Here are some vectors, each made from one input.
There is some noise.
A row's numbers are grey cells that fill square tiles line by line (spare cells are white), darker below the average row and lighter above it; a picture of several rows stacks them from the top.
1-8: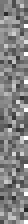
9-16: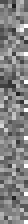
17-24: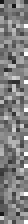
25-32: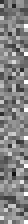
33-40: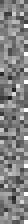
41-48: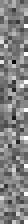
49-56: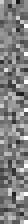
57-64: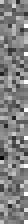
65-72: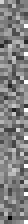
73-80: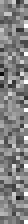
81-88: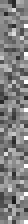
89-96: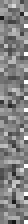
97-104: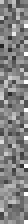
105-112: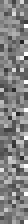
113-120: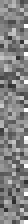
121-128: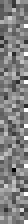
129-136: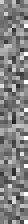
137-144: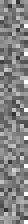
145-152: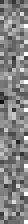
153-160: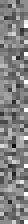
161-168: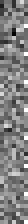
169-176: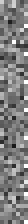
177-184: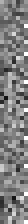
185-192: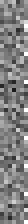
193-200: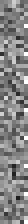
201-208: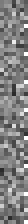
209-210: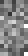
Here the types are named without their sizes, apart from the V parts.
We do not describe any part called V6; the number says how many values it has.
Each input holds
either a label, or a true/false value and a value of V6.
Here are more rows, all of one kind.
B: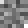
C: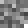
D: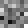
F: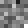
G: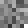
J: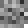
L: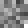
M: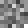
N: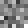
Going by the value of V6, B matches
C, F and M.
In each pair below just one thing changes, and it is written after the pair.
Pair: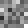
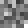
the true/false value
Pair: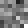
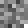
the value of V6
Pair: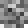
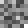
the true/false value
